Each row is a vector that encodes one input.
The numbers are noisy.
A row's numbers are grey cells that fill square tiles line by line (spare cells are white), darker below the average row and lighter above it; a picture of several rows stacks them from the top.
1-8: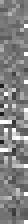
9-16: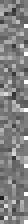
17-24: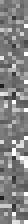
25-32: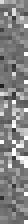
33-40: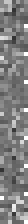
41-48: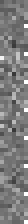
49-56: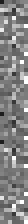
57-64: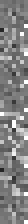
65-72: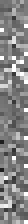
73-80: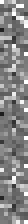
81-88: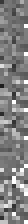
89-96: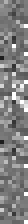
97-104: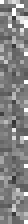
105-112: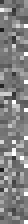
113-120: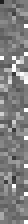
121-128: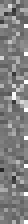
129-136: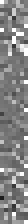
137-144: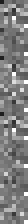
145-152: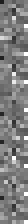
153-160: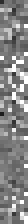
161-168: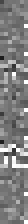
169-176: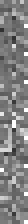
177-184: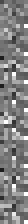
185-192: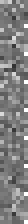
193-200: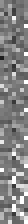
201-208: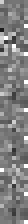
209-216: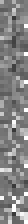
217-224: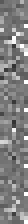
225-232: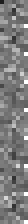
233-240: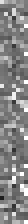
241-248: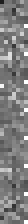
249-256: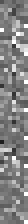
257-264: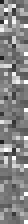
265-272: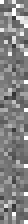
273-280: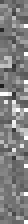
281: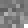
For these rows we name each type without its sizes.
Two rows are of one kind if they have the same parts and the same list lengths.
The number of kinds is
4.
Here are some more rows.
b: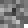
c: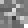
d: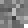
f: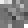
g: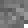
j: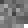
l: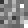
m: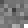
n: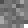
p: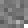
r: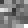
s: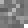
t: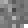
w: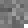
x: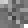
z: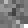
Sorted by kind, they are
b, f, p, r, x, z
c, j, m, s, t
d, g, n, w
l

